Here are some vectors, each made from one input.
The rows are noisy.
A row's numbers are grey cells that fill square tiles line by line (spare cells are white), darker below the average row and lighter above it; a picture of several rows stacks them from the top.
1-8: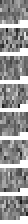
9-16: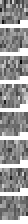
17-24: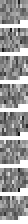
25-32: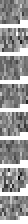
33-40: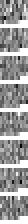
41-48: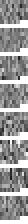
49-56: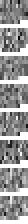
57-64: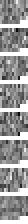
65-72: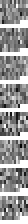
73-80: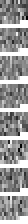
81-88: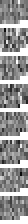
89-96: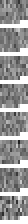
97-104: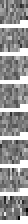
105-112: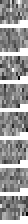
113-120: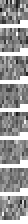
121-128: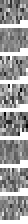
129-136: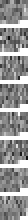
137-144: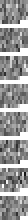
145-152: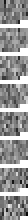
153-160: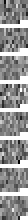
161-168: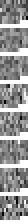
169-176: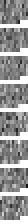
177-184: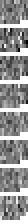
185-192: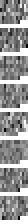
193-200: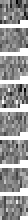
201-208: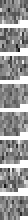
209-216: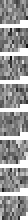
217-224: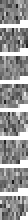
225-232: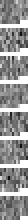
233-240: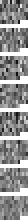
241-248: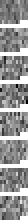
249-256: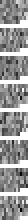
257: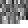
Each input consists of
a point on a 12-point line, together with either a fixed value, or a node of a 14-node tree.
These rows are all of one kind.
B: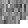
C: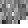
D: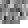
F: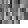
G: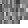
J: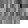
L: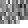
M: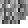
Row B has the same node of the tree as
C and L.
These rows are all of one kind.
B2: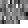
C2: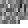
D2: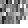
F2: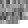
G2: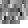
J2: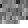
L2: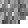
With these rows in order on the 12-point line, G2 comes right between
C2 and D2.
